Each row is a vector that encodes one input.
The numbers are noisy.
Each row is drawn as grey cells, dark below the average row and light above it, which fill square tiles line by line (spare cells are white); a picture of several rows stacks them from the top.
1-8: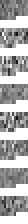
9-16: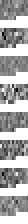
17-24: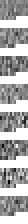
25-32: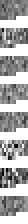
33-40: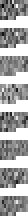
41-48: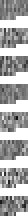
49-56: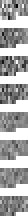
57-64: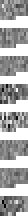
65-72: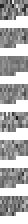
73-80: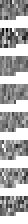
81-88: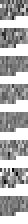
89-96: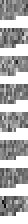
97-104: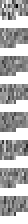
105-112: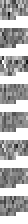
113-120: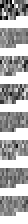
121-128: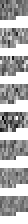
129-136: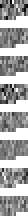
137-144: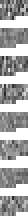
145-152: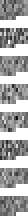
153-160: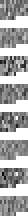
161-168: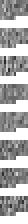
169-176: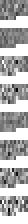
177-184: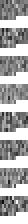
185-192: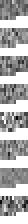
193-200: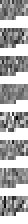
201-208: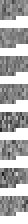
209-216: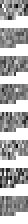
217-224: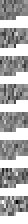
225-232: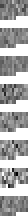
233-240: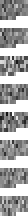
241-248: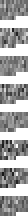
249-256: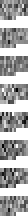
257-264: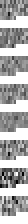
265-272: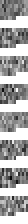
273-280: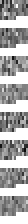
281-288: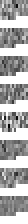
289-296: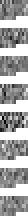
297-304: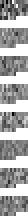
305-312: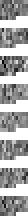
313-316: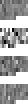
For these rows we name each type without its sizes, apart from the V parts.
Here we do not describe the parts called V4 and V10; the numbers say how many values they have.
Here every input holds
a value of V4, together with either a point on a line, four true/false values and a value of V10, or a node of a tree.
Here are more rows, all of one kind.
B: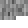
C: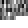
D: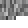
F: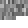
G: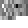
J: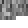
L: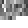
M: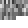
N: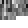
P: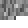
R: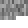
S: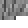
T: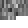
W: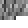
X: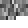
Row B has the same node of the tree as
L, R, T and X.
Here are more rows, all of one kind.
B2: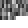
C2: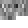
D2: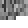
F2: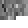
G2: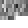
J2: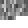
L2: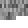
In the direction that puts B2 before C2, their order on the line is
F2, B2, D2, J2, C2, G2, L2.
